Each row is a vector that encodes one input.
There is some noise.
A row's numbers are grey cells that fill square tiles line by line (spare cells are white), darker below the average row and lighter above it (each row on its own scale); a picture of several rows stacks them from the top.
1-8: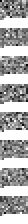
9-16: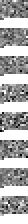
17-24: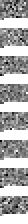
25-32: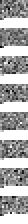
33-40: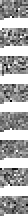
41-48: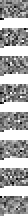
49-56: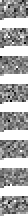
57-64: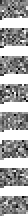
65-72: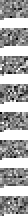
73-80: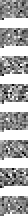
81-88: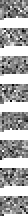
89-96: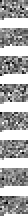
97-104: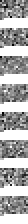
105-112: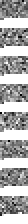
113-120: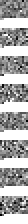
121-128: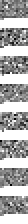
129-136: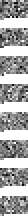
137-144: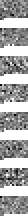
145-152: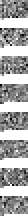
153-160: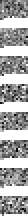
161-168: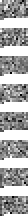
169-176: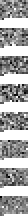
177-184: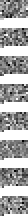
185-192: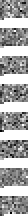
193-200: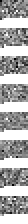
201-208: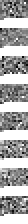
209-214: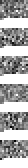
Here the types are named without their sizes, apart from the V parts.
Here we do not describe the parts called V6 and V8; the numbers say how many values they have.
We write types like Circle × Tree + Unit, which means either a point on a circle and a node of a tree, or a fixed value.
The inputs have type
Tree × Tree × Tree × (Tree + V6 × V8).
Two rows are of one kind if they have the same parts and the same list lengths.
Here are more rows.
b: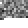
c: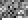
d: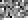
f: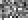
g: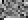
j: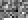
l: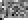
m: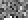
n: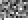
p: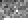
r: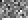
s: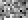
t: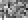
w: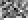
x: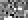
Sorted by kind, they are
b, f, g, j, l, m, n, s, t, x
c, d, p, r, w

